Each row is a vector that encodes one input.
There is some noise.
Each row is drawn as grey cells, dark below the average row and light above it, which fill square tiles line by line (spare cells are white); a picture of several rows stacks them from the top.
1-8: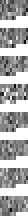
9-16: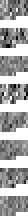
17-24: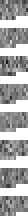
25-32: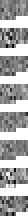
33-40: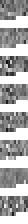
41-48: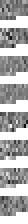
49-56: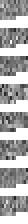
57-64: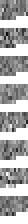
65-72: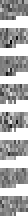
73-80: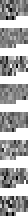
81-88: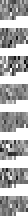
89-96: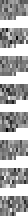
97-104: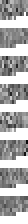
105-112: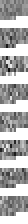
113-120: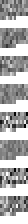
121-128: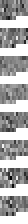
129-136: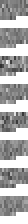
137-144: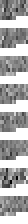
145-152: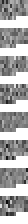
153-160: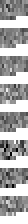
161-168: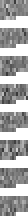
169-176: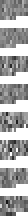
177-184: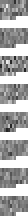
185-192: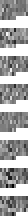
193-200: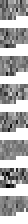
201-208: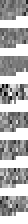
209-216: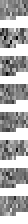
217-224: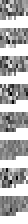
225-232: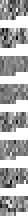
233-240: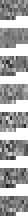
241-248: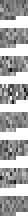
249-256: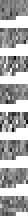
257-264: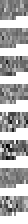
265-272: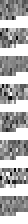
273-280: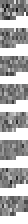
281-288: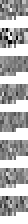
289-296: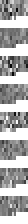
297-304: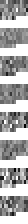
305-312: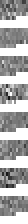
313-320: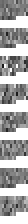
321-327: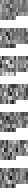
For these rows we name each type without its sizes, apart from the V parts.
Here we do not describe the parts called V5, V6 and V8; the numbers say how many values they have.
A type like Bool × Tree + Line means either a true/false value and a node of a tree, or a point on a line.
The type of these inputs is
Bool × V8 + Line × Line + (Tree + V5) × V6.
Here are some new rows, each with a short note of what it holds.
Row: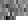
a value of V5 and a value of V6
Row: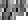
a node of a tree and a value of V6
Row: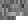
a true/false value and a value of V8
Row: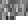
a value of V5 and a value of V6
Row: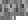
a true/false value and a value of V8
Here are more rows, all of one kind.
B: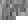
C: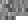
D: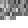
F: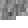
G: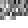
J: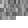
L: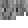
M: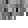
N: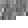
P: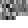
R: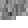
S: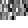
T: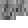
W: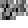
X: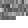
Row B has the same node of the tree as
F, J, M and R.
